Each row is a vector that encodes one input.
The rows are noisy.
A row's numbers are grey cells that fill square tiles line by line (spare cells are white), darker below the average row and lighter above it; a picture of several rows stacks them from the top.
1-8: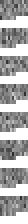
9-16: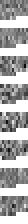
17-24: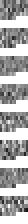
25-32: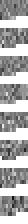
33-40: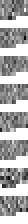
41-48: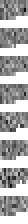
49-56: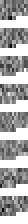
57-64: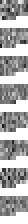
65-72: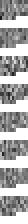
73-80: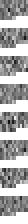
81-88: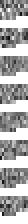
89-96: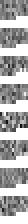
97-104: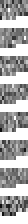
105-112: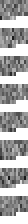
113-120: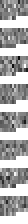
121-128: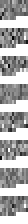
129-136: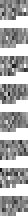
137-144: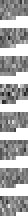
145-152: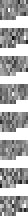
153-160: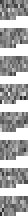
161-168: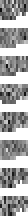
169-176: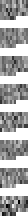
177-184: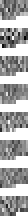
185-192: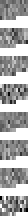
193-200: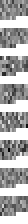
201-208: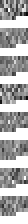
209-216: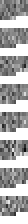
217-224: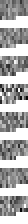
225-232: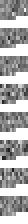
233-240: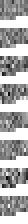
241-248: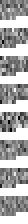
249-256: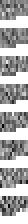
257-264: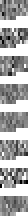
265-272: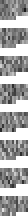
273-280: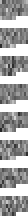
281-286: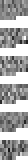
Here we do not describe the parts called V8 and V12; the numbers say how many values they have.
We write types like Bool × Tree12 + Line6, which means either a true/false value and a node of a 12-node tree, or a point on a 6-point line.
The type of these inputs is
Line9 × (Line10 + V8 × V12).
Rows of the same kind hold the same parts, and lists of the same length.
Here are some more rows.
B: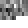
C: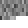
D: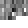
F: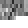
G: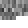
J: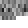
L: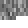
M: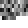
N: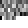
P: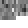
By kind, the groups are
B, D, N
C, F, G, J, L, M, P

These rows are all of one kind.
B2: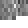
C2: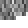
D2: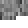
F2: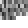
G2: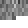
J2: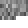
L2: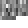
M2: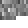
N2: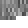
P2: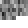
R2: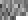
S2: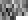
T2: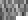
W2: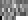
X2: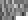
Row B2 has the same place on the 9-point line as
C2, G2, M2 and N2.
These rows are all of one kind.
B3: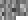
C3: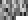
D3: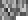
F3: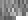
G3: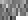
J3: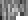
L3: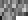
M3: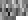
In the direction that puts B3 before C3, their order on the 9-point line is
B3, L3, J3, F3, G3, D3, M3, C3.
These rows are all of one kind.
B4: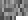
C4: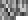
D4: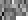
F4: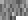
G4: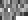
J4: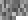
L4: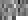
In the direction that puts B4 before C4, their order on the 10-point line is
F4, B4, J4, C4, D4, G4, L4.
